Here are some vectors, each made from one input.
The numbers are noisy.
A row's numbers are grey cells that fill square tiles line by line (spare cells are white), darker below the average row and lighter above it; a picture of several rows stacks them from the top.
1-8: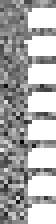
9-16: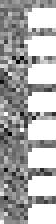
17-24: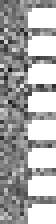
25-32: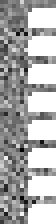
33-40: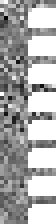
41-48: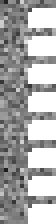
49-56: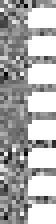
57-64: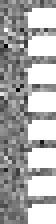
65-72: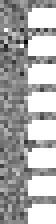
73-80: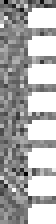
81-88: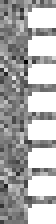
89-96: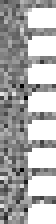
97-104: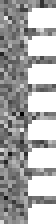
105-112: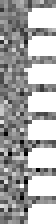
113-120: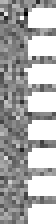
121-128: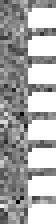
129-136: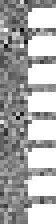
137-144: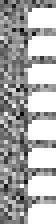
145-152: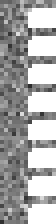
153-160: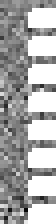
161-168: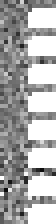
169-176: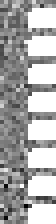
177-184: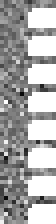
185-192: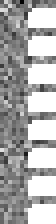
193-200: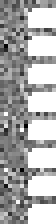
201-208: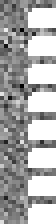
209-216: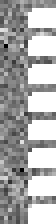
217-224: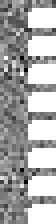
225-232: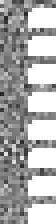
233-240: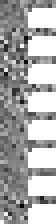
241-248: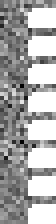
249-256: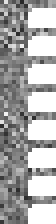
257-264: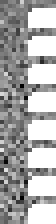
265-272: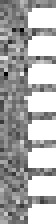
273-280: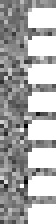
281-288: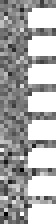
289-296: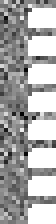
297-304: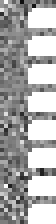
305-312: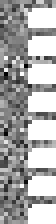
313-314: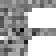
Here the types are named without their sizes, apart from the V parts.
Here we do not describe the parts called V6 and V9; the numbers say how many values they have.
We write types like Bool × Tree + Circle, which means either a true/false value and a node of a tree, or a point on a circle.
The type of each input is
(Circle + Unit) × Line + V6 × V9.
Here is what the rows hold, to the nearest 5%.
About 70% of them hold a point on a line, together with either a point on a circle, or a fixed value. The rest hold a value of V6 and a value of V9.
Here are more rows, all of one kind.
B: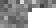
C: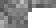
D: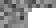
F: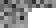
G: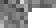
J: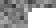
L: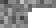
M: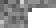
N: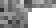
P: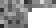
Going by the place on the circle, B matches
G and N.
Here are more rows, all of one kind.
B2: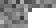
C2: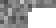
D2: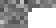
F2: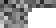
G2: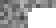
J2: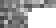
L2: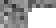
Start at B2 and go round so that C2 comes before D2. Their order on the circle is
B2, J2, F2, G2, L2, C2, D2.
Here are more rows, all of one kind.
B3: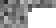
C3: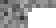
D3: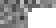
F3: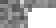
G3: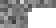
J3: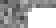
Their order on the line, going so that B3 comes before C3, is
G3, B3, J3, C3, F3, D3.
